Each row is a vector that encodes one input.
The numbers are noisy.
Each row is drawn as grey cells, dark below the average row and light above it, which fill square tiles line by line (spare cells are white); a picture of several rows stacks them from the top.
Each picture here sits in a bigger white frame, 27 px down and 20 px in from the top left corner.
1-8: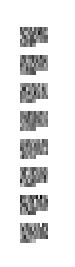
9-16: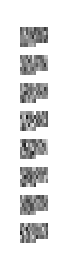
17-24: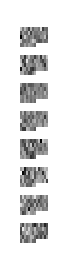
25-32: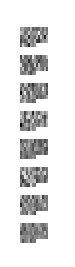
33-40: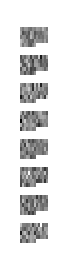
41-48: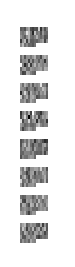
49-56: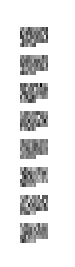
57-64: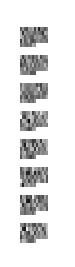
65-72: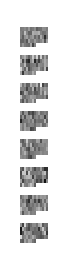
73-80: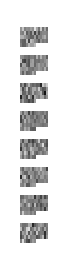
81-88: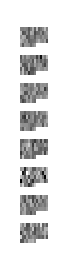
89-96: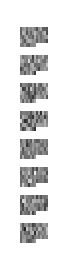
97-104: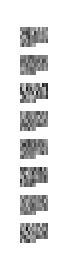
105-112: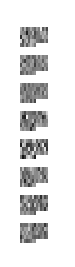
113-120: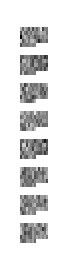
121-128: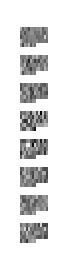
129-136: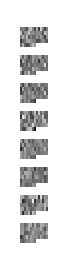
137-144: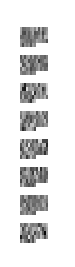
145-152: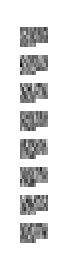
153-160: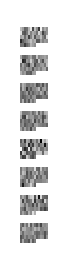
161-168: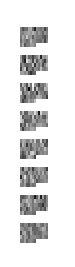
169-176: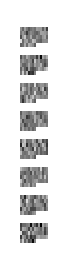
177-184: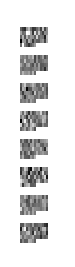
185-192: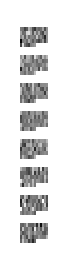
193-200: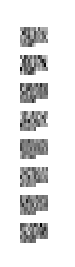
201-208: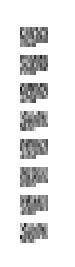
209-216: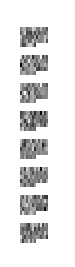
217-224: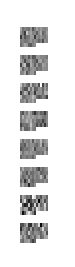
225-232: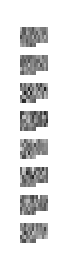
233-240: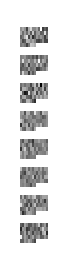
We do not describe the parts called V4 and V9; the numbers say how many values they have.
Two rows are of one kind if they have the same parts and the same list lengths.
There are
3 kinds of row.
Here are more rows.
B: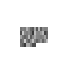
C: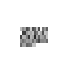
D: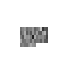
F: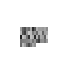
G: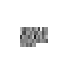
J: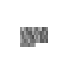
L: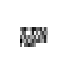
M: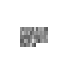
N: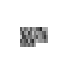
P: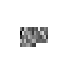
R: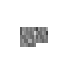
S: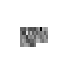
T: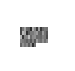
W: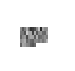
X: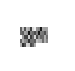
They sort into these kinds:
B, M, X
C, F, G, P, S, W
D, J, L, N, R, T

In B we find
a value of V4.
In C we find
a point on a 5-point line and a value of V9.
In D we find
a point on an 11-point line.
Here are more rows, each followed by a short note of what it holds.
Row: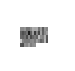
a point on a 5-point line and a value of V9
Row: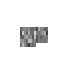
a point on an 11-point line
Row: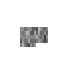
a point on an 11-point line
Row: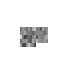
a value of V4
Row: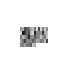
a point on a 5-point line and a value of V9
